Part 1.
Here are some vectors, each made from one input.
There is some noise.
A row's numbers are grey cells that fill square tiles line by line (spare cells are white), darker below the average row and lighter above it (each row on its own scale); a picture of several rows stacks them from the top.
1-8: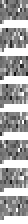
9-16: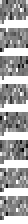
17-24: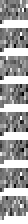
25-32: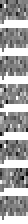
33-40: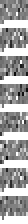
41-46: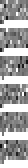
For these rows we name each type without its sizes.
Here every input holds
a point on a circle and a true/false value.
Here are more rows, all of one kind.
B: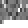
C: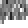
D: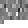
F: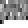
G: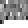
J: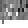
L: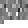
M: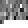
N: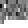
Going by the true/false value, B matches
C and N.
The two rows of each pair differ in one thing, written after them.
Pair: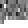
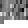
the true/false value
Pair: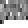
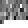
the place on the circle
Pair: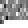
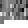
the place on the circle
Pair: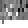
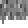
the true/false value
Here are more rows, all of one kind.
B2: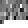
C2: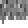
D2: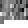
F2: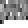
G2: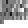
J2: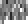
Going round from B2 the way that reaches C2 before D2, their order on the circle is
B2, F2, G2, J2, C2, D2.
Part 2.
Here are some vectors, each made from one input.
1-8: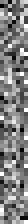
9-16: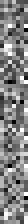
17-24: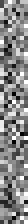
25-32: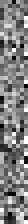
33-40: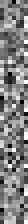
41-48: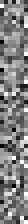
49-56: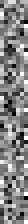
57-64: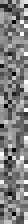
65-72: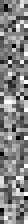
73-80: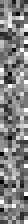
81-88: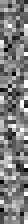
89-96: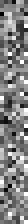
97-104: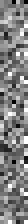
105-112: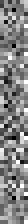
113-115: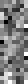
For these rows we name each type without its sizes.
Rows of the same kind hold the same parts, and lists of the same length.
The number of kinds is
2.
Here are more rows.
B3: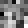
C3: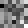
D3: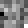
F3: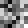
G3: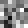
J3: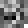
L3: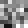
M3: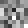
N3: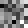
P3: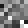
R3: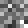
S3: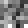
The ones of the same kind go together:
B3, D3, J3, S3
C3, F3, G3, L3, M3, N3, P3, R3

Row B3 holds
three true/false values.
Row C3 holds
a node of a tree.
